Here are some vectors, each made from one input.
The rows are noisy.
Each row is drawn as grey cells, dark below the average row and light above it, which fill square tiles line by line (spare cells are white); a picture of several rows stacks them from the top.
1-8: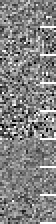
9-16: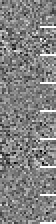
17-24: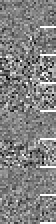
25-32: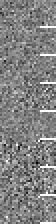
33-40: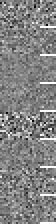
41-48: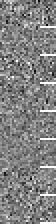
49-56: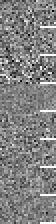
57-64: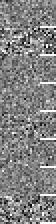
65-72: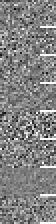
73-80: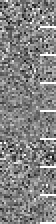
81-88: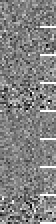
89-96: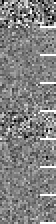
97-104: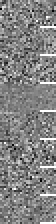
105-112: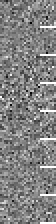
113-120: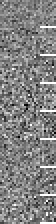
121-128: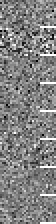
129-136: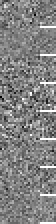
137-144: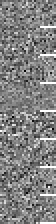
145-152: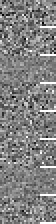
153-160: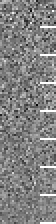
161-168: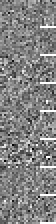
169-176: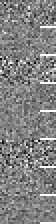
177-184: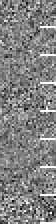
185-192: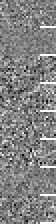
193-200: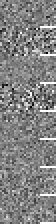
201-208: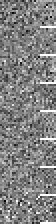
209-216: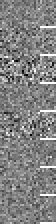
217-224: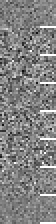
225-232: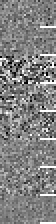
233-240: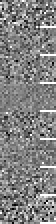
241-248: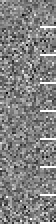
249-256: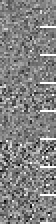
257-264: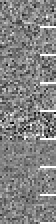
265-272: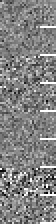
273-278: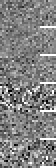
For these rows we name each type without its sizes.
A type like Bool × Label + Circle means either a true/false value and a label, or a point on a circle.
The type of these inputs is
List((Circle + Unit) × Line).
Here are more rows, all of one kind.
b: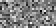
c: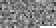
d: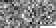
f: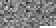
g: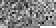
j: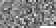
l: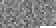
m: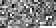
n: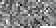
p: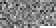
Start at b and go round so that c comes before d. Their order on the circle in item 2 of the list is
b, n, f, m, j, l, c, g, d, p.
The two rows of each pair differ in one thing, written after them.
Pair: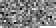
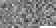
the place on the line in item 1 of the list
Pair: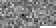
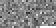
the place on the circle in item 1 of the list
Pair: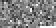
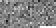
the place on the line in item 1 of the list
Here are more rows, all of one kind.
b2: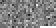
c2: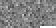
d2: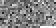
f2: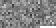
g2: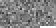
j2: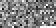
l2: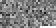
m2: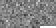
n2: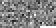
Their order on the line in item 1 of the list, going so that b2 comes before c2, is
g2, n2, l2, b2, j2, d2, f2, c2, m2.
